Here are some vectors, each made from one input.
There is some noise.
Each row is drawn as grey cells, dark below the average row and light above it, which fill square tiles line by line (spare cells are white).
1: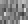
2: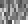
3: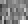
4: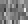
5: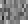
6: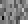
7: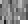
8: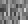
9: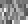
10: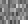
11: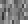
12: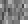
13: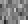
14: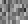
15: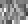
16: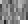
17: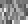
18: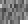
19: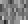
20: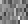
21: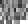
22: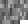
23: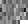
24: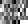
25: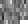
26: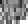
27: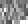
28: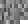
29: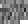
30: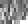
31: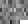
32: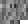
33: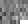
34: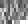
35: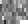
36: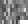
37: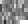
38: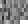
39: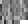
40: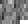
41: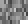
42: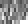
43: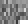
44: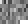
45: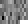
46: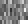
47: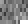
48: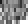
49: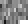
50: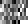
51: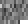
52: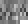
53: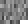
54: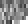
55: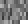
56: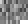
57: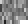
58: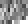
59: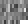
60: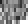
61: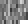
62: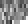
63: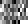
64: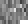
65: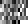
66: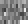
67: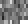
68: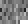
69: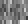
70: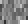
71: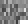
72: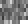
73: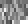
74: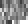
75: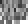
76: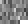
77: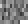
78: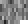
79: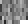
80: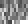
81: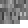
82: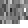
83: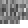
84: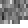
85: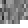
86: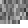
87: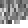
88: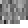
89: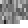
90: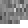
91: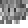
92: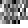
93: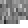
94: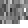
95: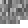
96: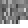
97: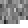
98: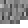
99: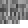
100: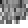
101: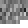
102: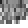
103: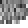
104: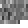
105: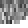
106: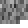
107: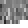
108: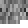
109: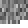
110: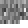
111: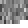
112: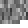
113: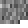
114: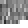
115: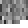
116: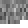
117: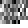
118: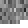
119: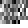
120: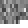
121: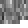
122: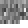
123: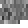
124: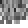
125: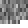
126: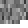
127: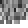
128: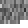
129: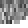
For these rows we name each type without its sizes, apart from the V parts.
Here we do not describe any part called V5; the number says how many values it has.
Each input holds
a list of items, each a true/false value and a value of V5.
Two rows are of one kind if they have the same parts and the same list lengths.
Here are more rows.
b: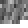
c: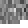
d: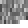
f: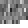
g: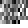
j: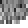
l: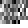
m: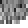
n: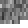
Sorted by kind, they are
b, c, n
d, f
g, l
j, m

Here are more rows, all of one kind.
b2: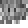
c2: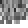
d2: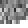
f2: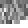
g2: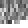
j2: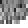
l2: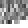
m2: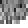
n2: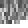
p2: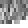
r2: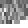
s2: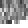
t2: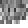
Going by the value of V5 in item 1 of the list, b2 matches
p2 and t2.
